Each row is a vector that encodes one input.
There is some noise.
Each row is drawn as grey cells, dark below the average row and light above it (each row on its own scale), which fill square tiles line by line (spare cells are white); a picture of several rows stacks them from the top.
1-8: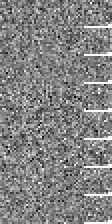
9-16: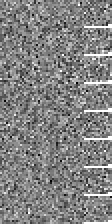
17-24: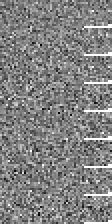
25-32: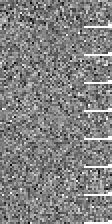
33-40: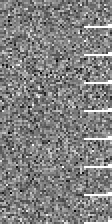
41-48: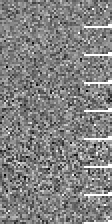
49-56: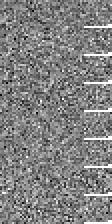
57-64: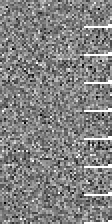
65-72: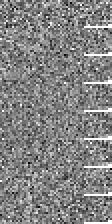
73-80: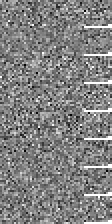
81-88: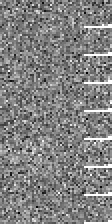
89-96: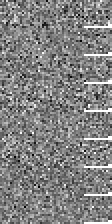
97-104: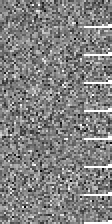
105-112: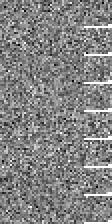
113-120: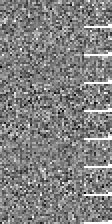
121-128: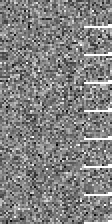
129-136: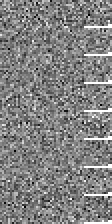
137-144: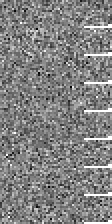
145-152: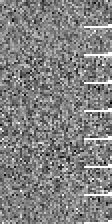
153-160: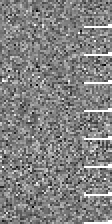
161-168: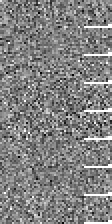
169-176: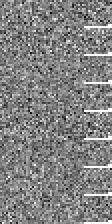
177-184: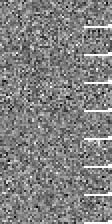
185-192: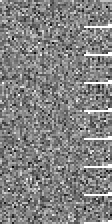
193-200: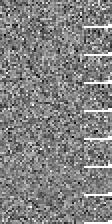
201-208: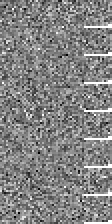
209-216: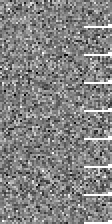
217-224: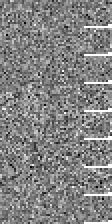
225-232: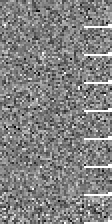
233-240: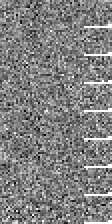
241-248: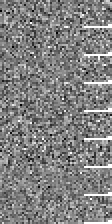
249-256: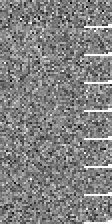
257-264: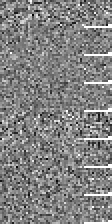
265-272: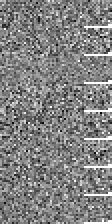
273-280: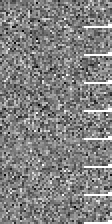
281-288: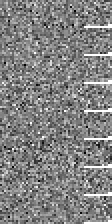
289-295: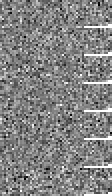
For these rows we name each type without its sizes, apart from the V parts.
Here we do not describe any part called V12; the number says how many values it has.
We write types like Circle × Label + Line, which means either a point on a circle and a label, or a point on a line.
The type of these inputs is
Bool × Label + Circle + V12 × V12.
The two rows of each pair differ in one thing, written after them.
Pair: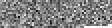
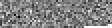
the true/false value
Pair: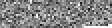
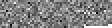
the label
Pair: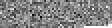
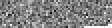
the true/false value
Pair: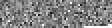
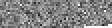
the true/false value
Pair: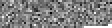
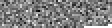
the label
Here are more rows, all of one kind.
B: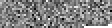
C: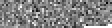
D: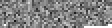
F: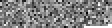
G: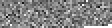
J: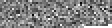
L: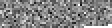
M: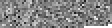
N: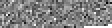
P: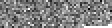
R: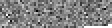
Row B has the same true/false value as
J, L and P.
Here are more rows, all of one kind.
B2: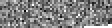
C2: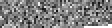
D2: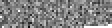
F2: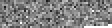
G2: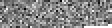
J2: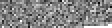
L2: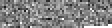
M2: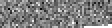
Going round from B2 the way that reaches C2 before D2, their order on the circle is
B2, M2, C2, D2, J2, G2, F2, L2.
